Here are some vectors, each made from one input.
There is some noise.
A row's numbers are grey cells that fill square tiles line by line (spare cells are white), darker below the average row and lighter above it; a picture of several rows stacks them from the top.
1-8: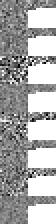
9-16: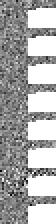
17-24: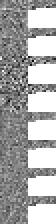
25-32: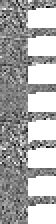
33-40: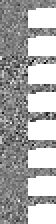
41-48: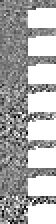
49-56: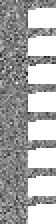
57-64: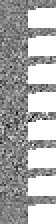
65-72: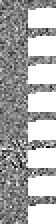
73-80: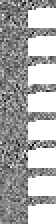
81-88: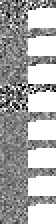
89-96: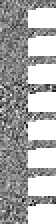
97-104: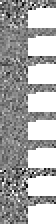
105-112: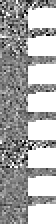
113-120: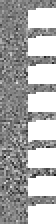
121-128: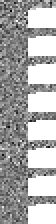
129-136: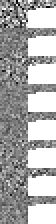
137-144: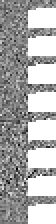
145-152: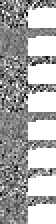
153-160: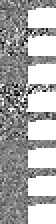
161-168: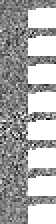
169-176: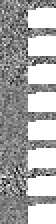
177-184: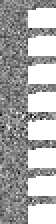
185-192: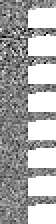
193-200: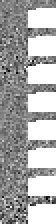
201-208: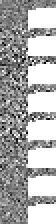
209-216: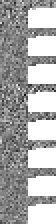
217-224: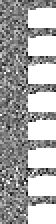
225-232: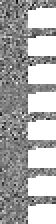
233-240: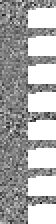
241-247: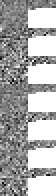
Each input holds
either a fixed value, or one of 6 labels and a true/false value, or a node of an 8-node tree.
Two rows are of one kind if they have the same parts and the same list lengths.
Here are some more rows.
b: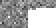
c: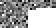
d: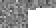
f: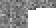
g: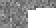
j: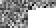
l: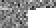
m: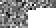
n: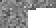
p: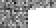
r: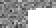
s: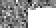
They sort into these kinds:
b, p
c, d, j, l, s
f, g, m, n, r

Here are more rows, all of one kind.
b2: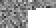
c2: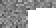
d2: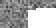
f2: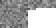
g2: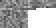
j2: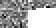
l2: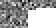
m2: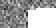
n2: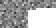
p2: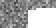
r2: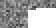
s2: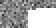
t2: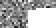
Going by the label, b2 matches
l2, n2 and s2.
